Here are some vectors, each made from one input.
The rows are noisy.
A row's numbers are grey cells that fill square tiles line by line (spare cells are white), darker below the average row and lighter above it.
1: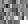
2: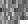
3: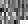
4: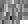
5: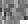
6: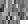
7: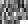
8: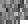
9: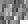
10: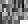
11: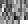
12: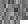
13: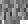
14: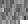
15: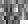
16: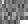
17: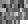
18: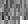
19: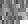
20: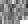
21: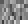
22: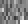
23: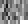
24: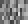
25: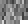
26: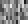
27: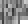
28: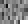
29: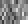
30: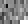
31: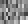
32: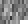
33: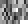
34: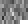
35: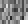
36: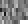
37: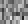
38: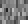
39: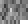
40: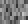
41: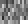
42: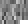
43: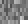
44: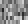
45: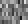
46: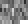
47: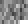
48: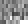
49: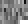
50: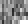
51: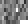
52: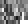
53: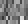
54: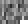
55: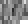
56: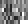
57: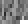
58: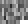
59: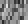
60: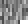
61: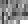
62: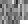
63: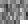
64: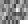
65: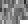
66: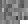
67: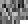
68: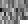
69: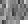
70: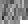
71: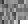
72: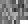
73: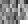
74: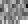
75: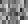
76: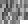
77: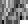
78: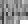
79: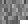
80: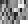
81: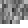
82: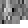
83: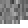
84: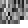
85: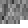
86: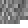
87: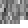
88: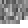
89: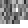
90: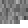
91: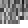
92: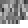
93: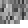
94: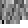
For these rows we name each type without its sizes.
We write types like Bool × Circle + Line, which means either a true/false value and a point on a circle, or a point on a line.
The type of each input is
(Circle + Unit) × Tree.
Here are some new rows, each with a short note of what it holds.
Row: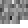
a point on a circle and a node of a tree
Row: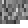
a node of a tree
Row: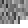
a point on a circle and a node of a tree
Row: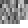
a point on a circle and a node of a tree
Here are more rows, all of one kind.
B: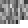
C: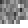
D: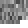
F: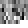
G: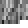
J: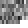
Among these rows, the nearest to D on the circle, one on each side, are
C and J.
